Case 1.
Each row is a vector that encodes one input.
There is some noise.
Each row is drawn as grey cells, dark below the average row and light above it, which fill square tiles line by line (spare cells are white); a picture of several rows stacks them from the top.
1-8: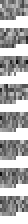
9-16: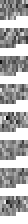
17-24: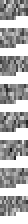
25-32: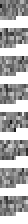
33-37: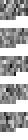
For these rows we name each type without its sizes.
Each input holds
a label.
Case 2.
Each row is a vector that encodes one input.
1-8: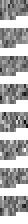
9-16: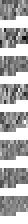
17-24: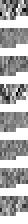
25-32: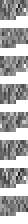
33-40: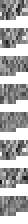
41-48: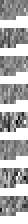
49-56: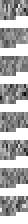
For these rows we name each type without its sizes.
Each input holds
a point on a line.
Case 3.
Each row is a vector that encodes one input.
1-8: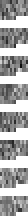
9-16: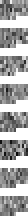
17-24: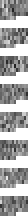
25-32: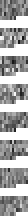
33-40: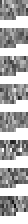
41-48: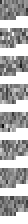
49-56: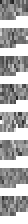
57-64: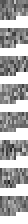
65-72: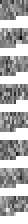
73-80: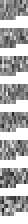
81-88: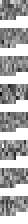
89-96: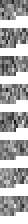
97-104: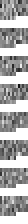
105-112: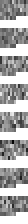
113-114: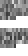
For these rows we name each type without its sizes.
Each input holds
a point on each of two lines.
